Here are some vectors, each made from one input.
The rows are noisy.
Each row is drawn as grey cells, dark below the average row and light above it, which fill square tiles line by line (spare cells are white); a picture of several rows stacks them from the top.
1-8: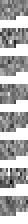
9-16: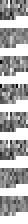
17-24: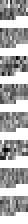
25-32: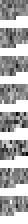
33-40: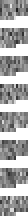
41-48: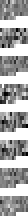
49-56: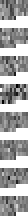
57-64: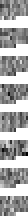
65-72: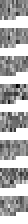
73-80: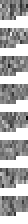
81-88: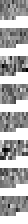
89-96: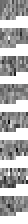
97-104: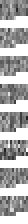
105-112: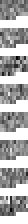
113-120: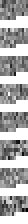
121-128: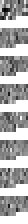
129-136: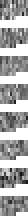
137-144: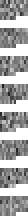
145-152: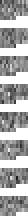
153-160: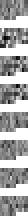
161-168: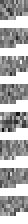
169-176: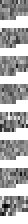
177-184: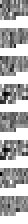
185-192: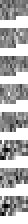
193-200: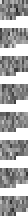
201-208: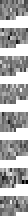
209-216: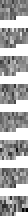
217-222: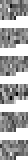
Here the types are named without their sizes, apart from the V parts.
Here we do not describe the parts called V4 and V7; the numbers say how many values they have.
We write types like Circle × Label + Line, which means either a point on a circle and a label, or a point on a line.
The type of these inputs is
Label × (Line + V7) + V4.
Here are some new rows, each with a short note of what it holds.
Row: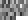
a label and a value of V7
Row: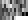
a value of V4
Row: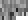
a label and a value of V7
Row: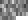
a label and a point on a line
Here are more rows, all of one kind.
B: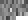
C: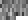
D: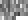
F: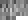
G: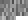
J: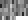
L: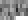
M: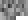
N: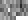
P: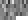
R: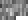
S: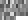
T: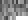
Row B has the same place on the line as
F and R.
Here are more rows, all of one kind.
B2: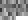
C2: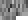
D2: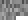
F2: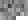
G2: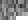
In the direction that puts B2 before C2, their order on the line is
F2, B2, D2, G2, C2.
